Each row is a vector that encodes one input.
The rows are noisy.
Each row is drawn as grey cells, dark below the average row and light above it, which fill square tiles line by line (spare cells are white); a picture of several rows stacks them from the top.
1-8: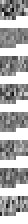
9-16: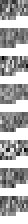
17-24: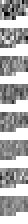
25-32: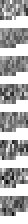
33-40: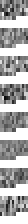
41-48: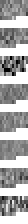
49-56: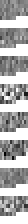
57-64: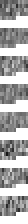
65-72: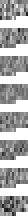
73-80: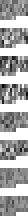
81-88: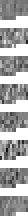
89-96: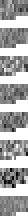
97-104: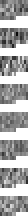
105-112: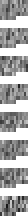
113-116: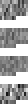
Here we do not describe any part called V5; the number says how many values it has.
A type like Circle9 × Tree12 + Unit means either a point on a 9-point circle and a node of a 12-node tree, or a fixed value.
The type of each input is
(Bool × Bool × Bool + V5) × Line6.
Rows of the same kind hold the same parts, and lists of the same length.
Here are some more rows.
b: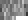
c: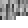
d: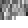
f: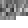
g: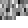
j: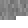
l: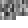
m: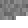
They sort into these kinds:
b, d, f, g, j, m
c, l

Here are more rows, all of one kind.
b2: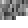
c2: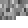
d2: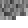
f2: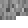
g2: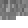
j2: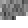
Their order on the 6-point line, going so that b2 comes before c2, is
b2, c2, g2, d2, f2, j2.
